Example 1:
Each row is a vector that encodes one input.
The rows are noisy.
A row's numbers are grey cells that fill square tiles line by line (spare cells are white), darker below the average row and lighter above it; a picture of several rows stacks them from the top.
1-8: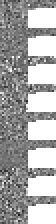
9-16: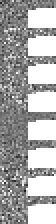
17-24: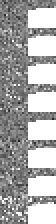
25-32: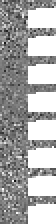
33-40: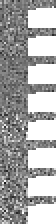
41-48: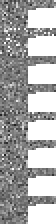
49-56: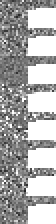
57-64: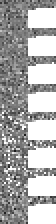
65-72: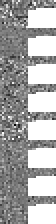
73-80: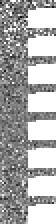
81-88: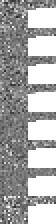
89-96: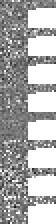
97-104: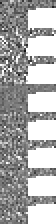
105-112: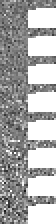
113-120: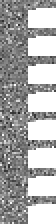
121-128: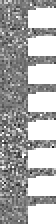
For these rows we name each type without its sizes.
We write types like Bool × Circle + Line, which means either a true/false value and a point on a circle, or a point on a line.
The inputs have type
Bool × (Circle + Line).
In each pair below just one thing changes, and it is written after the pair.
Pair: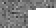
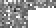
the true/false value
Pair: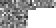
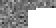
the place on the circle
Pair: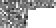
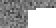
the place on the circle
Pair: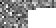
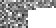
the place on the circle
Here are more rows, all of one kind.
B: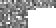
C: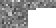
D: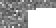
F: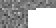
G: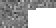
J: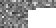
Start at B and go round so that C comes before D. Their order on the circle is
B, C, F, J, G, D.
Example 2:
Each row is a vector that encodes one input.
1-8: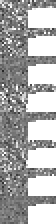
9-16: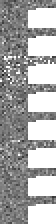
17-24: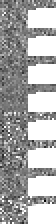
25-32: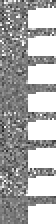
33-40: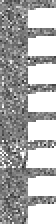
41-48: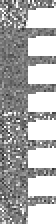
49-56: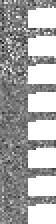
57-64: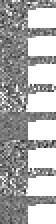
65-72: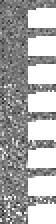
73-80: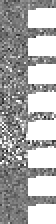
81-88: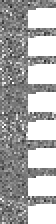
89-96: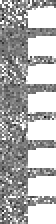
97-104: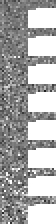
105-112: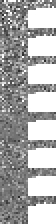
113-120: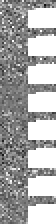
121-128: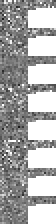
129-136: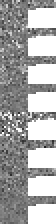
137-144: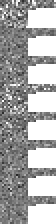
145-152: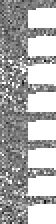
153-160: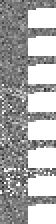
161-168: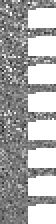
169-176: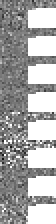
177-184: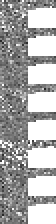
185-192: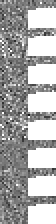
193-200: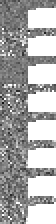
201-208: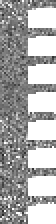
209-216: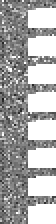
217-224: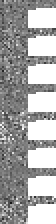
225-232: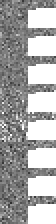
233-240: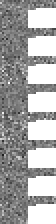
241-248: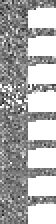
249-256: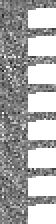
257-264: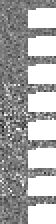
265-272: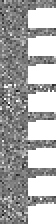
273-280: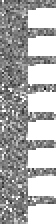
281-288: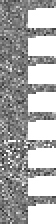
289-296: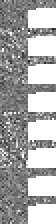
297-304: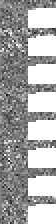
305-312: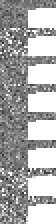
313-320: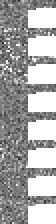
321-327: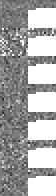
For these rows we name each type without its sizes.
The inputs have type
(Circle + Line) × Line × Line.
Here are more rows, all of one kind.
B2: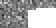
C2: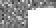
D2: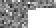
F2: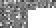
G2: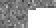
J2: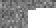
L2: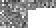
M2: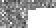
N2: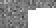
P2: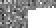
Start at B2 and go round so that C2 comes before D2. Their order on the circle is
B2, J2, M2, N2, C2, P2, D2, L2, F2, G2.
